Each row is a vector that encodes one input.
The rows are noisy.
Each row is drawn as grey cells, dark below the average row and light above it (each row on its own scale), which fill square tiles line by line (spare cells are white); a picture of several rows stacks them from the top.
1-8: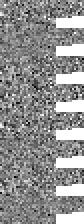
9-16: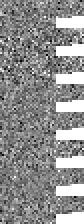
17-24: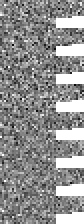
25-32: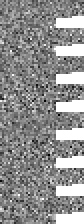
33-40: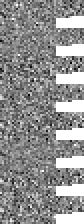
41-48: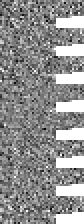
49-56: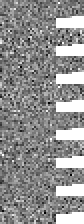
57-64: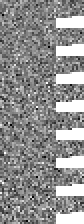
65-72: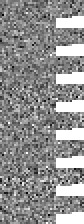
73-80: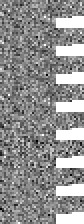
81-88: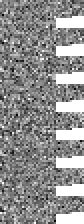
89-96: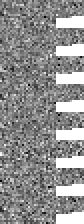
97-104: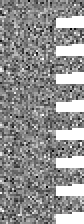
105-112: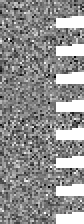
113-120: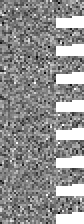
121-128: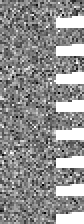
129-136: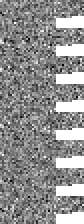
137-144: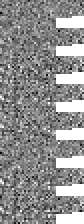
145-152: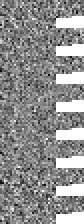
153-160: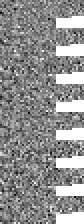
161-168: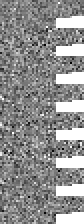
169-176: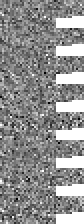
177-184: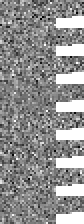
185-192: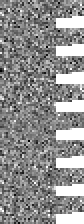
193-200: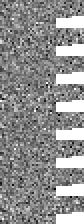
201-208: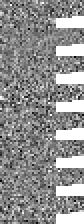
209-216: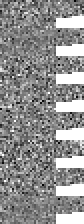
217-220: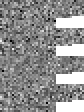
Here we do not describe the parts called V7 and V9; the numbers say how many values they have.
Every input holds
either a node of an 11-node tree and a value of V9, or a true/false value and a value of V7.
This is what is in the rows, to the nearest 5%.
About 60% of them hold a node of an 11-node tree and a value of V9. The rest hold a true/false value and a value of V7.
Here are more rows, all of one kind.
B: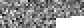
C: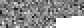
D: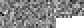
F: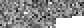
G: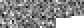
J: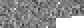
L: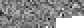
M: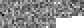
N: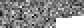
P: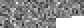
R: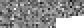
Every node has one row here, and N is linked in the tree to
L and R.
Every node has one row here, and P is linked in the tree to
D and J.
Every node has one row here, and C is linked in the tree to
M.
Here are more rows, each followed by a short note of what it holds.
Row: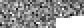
a node of an 11-node tree and a value of V9
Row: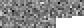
a true/false value and a value of V7
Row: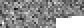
a node of an 11-node tree and a value of V9
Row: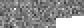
a node of an 11-node tree and a value of V9
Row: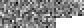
a true/false value and a value of V7
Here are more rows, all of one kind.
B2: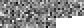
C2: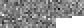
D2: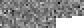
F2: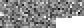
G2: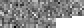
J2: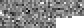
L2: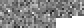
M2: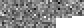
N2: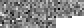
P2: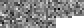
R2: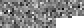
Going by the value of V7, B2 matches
C2, F2, N2 and P2.
